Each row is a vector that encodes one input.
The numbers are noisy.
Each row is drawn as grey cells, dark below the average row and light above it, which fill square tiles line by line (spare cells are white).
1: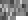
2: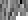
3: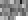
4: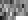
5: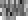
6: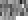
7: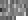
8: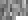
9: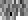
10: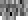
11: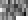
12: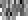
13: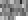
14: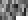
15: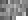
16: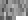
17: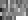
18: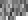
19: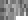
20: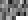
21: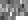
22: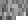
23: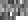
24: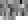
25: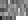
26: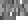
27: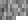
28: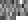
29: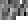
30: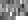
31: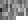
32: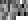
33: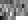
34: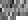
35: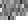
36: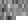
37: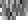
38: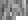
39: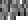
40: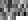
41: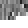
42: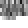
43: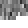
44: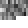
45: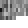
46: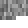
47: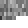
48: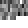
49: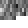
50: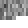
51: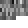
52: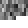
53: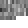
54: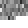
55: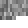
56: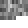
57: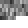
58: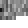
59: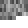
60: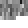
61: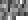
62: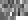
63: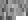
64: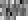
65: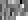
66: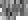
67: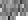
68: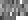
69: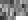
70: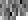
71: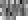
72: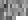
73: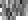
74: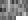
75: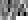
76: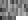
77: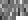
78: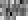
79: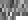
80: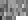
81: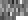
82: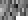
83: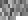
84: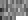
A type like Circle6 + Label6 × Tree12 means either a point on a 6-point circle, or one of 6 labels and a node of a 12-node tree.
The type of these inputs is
Circle6 × Tree9 × (Tree9 + Unit).
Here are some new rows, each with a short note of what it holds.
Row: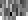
a point on a 6-point circle and a node of each of two 9-node trees
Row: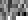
a point on a 6-point circle and a node of each of two 9-node trees
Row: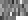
a point on a 6-point circle and a node of a 9-node tree
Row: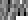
a point on a 6-point circle and a node of a 9-node tree
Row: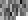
a point on a 6-point circle and a node of each of two 9-node trees
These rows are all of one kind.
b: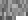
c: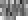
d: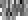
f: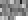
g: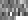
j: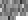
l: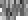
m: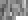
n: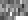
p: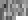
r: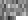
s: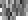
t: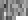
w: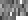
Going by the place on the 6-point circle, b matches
m, p, r and t.
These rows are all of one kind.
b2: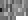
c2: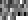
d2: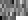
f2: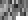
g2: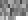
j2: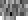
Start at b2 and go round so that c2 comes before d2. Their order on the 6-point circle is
b2, g2, j2, f2, c2, d2.
